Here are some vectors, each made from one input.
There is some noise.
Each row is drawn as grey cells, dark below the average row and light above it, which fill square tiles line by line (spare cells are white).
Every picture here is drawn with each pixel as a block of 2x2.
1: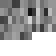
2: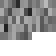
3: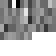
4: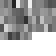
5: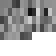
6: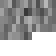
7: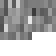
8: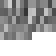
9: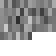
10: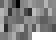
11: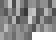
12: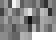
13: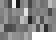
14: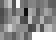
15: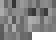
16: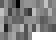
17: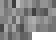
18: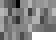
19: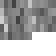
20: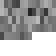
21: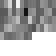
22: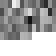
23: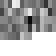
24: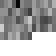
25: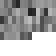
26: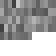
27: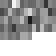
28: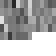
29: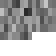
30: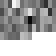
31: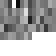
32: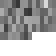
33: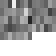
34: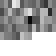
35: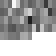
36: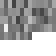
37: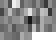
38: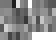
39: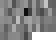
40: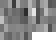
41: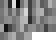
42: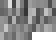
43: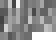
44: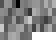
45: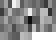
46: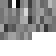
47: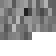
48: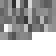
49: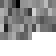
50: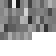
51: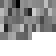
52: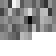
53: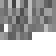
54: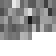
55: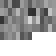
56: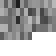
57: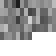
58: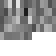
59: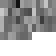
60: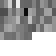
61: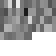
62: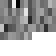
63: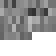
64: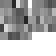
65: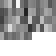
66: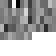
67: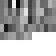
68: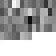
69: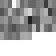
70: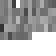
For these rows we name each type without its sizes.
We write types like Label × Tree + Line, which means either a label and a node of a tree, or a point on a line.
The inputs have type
(Bool × Bool × Bool + Unit) × Line.
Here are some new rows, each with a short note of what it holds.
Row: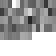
a point on a line
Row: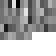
a point on a line
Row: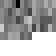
a point on a line and three true/false values
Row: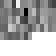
a point on a line and three true/false values
